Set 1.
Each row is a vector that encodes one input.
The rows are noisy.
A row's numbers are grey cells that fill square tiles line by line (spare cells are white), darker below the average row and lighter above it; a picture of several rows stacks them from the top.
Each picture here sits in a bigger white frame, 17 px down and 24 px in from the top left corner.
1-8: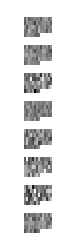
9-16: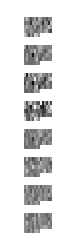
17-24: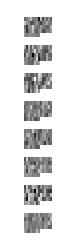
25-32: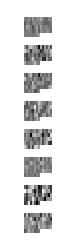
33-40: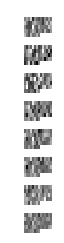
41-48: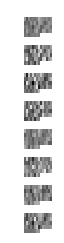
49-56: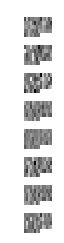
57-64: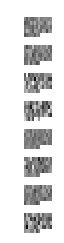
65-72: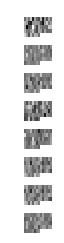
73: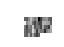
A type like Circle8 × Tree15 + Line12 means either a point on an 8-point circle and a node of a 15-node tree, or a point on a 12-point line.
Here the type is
Bool × Tree9.
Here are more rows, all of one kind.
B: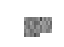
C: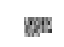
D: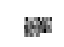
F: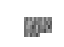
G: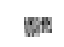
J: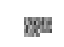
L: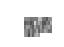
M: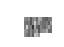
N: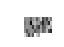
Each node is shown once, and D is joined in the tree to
J.
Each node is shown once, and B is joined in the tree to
C, F and J.
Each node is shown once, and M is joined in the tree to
N.
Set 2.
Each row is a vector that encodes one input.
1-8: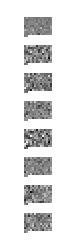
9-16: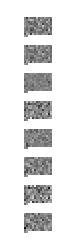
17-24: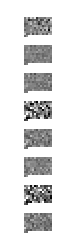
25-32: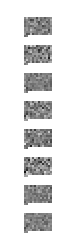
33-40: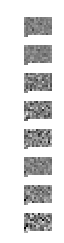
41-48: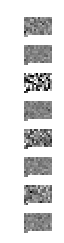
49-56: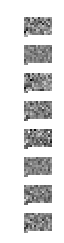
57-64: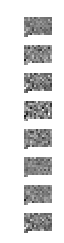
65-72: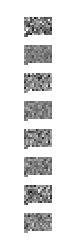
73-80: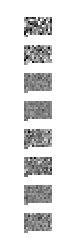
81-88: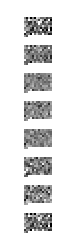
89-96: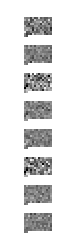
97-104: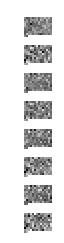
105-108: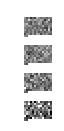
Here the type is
Bool × Tree7 + Unit.
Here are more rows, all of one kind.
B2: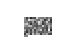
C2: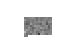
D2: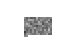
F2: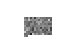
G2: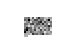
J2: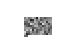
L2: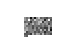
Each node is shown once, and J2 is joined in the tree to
L2.
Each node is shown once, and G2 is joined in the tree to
B2.
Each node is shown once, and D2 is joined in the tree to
B2, F2 and L2.
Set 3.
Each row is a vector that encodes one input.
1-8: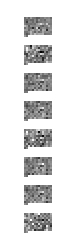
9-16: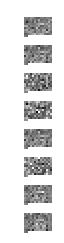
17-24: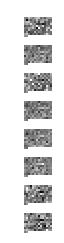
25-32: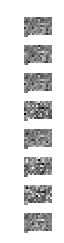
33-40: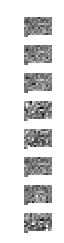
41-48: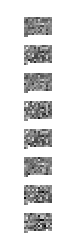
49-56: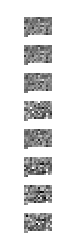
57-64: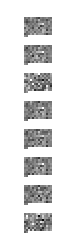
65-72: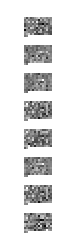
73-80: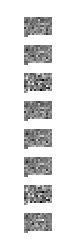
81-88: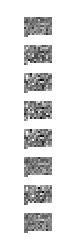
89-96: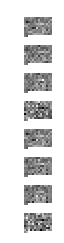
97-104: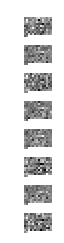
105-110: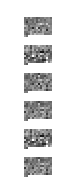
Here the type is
Label10 + Tree12.
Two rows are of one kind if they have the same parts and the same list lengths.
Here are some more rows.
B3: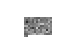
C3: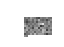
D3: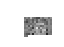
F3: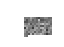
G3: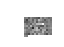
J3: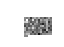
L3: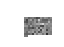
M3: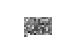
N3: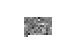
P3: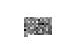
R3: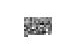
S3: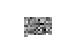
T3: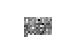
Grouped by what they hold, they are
B3, C3, D3, F3, G3, L3, N3
J3, M3, P3, R3, S3, T3

